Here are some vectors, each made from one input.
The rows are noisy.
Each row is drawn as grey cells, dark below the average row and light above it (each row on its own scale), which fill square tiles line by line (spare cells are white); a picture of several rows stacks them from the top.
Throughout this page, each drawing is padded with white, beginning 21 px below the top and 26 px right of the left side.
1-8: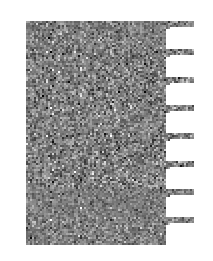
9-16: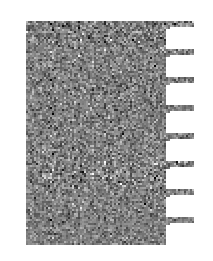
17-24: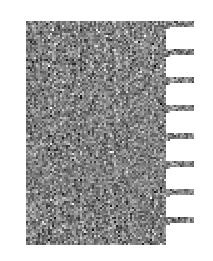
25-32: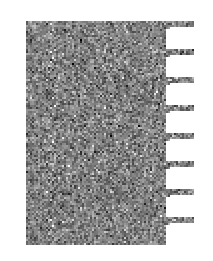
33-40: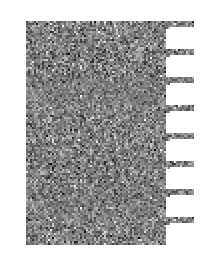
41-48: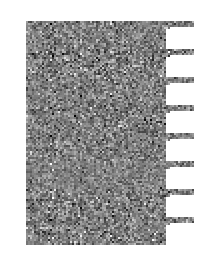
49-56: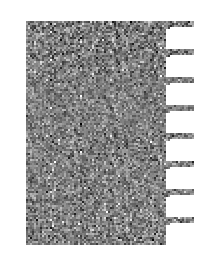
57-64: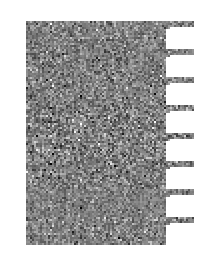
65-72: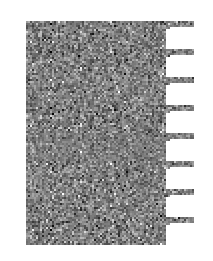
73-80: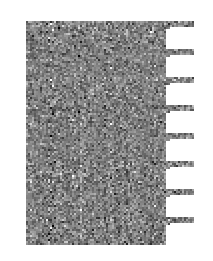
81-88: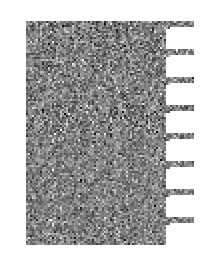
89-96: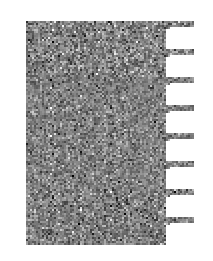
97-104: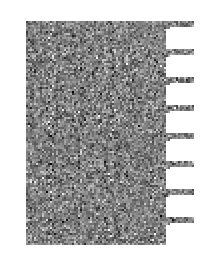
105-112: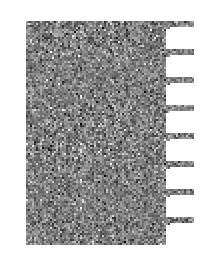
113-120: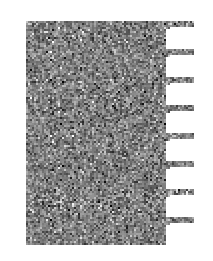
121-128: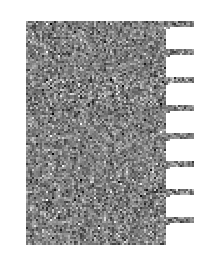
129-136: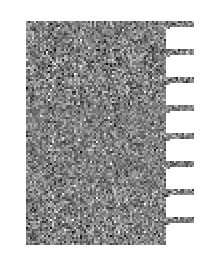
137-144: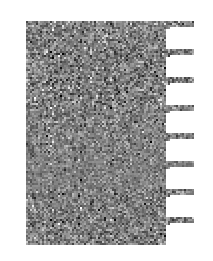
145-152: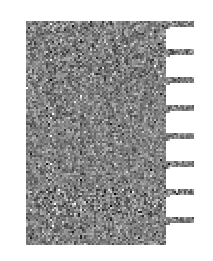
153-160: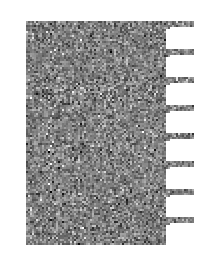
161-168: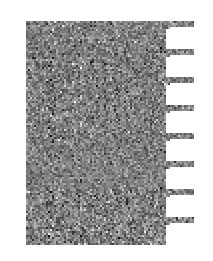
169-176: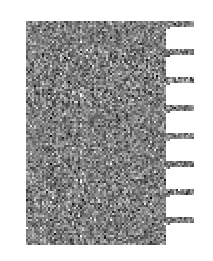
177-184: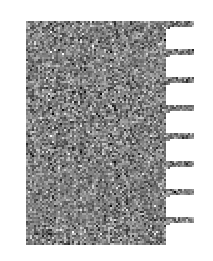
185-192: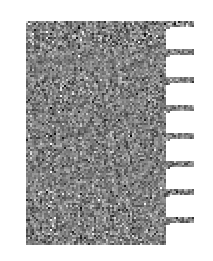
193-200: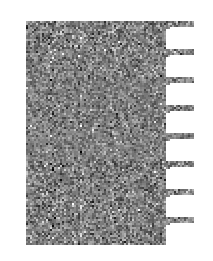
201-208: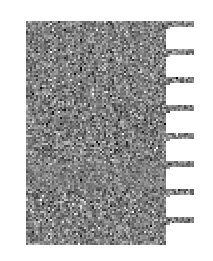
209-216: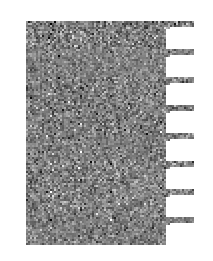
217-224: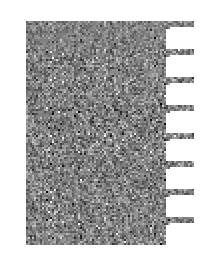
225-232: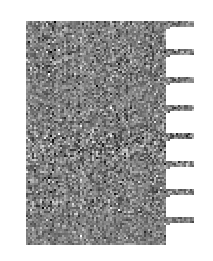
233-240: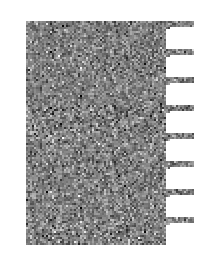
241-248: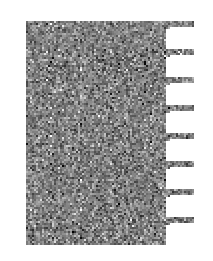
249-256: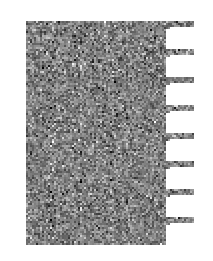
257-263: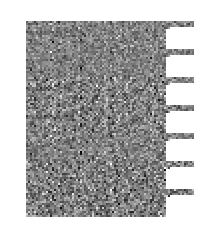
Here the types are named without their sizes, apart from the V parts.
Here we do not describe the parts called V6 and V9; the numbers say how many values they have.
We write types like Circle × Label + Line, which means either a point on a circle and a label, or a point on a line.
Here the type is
Bool × V9 + Circle × V6 + Unit.
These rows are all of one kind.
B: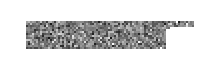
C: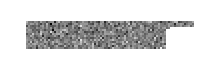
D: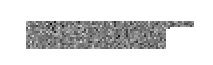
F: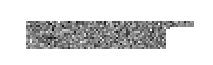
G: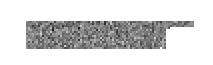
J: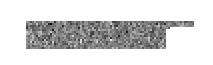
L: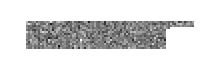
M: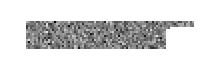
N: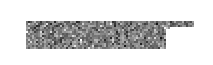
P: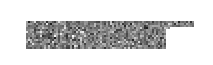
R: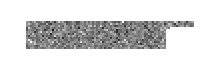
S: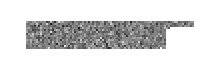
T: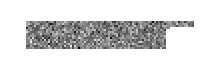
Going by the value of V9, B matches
C, G and S.
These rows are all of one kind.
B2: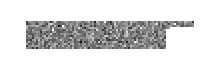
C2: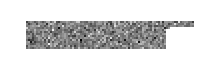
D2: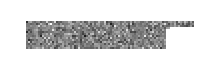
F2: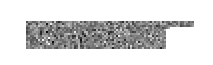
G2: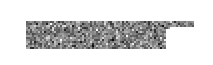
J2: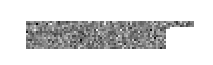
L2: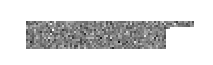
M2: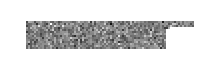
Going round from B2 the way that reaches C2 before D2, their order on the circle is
B2, C2, G2, F2, M2, D2, J2, L2.
